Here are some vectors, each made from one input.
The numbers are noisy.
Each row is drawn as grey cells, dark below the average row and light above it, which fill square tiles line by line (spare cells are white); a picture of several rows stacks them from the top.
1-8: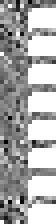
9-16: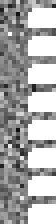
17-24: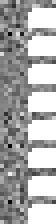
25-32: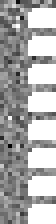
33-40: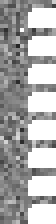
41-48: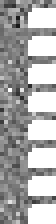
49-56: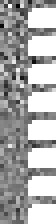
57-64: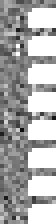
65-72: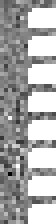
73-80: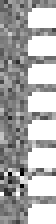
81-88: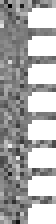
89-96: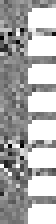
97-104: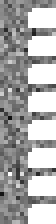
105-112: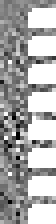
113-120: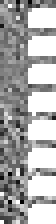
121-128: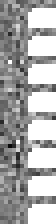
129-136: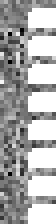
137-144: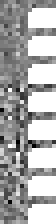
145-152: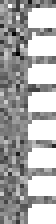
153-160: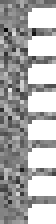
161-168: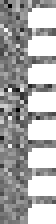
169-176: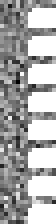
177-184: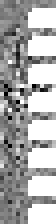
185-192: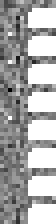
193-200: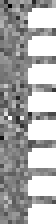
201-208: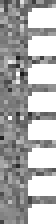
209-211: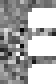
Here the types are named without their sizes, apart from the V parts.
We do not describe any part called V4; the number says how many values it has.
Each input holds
three values of V4, together with either a point on a line and four true/false values, or a node of a tree.
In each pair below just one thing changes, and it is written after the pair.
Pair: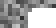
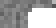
the place on the line
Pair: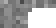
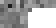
one of the four true/false values
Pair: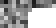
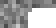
one of the four true/false values
